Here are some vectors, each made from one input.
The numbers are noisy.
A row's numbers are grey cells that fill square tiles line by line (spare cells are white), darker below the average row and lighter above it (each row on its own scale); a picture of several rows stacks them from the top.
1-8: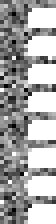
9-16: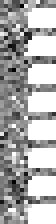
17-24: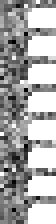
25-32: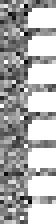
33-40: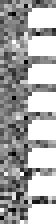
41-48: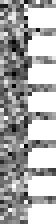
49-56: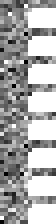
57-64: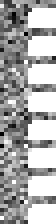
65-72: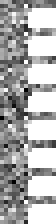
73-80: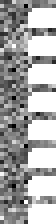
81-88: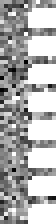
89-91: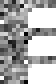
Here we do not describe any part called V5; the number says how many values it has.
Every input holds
a list of up to two items, each a true/false value and a value of V5.
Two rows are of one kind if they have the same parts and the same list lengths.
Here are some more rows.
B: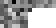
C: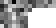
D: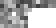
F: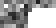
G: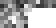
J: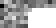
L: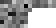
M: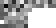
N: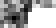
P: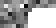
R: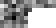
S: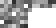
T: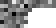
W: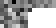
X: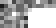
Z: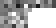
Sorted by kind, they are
B, C, W
D, G, J, M, S, X, Z
F, L, N, P, R, T

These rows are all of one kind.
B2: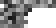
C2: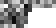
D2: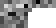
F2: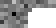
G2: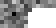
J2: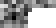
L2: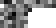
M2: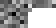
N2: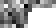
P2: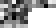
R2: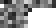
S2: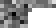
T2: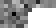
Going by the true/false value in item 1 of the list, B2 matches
C2, N2 and R2.
